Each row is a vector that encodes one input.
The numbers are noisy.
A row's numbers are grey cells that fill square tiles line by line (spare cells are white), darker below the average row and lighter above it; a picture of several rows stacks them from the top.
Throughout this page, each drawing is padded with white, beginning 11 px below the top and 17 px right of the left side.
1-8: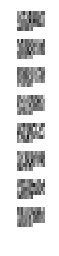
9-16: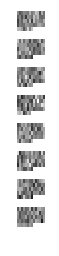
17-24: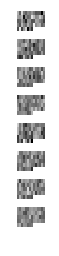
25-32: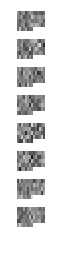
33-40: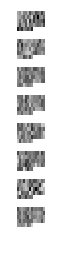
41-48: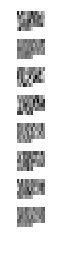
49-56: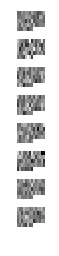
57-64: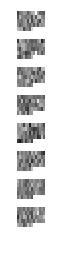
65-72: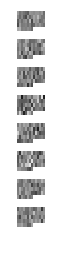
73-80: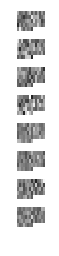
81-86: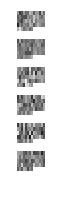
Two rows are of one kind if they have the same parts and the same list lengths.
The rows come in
3 kinds.
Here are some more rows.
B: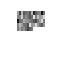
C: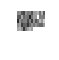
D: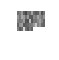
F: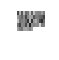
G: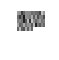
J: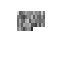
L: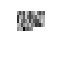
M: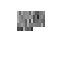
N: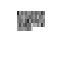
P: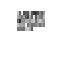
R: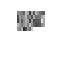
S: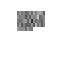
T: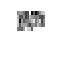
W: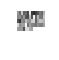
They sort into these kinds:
B, C, D, F, N, S
G, J, L, M, R
P, T, W

